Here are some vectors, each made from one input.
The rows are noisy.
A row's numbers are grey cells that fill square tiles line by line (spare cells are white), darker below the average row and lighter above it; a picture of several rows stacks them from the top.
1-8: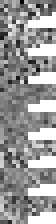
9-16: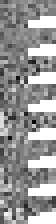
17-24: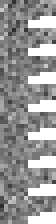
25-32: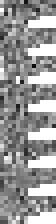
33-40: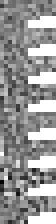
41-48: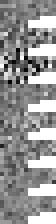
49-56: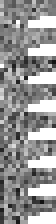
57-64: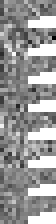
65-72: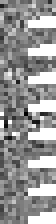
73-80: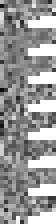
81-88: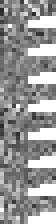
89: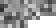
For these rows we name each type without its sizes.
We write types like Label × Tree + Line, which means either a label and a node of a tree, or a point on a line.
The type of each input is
Bool × Bool × Bool + Tree.
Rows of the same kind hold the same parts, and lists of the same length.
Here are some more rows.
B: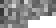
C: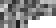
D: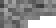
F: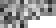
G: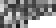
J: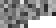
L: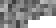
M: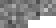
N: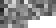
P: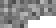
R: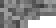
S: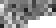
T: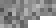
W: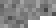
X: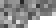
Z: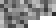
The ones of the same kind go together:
B, C, D, F, J, L, M, N, P, R, T, W, Z
G, S, X

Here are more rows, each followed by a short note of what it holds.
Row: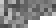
a node of a tree
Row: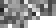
three true/false values
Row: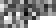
a node of a tree
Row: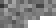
three true/false values
